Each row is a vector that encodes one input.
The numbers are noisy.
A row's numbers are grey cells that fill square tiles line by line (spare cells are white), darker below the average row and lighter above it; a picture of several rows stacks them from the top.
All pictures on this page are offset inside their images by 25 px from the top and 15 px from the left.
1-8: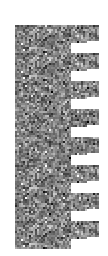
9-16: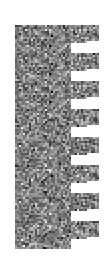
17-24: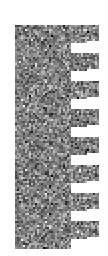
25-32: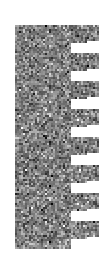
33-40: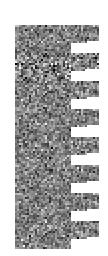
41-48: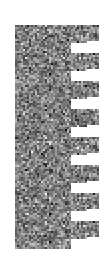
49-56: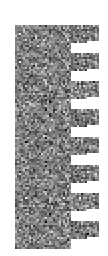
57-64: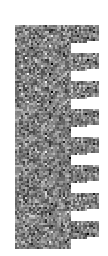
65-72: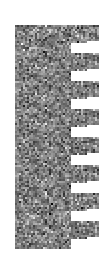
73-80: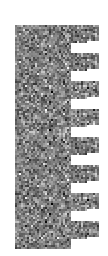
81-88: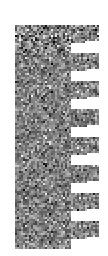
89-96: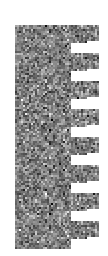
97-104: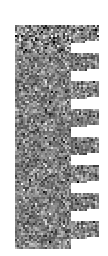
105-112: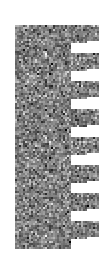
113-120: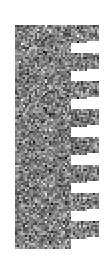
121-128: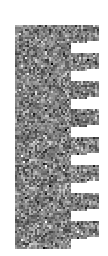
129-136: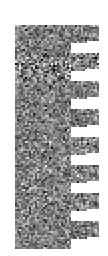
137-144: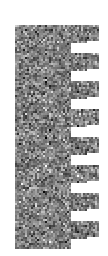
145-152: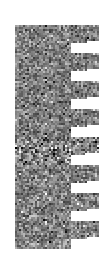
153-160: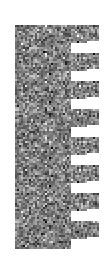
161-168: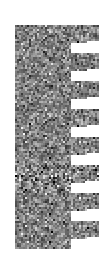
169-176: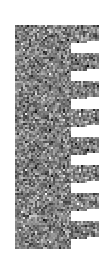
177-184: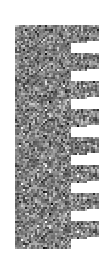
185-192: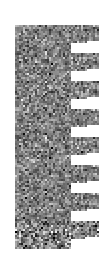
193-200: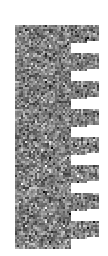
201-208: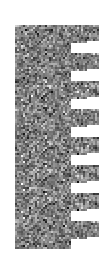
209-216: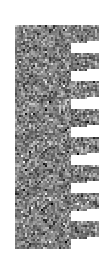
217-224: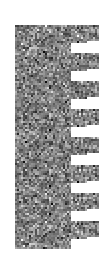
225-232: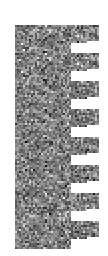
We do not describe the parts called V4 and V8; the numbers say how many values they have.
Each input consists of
either a true/false value, a value of V4 and a value of V8, or a list of up to two points on a 6-point line.
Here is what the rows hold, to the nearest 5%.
About 50% of them hold a true/false value, a value of V4 and a value of V8. The rest are lists of up to two points on a 6-point line: about 5% of all rows are empty, 20% hold one and 25% two.
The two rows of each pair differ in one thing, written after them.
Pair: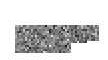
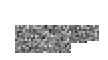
the value of V8
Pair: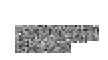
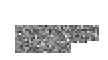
the true/false value
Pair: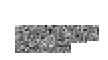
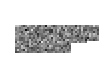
the value of V4
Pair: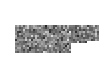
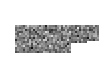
the value of V4
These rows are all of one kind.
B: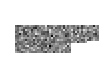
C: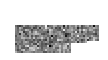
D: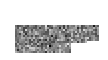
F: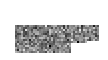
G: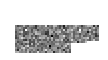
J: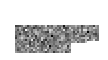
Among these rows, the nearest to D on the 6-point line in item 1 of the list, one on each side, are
C and F.
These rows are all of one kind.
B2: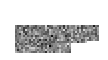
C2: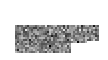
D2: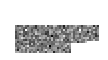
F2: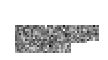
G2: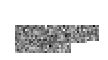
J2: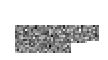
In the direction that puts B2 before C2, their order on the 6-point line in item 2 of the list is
D2, B2, J2, C2, G2, F2.
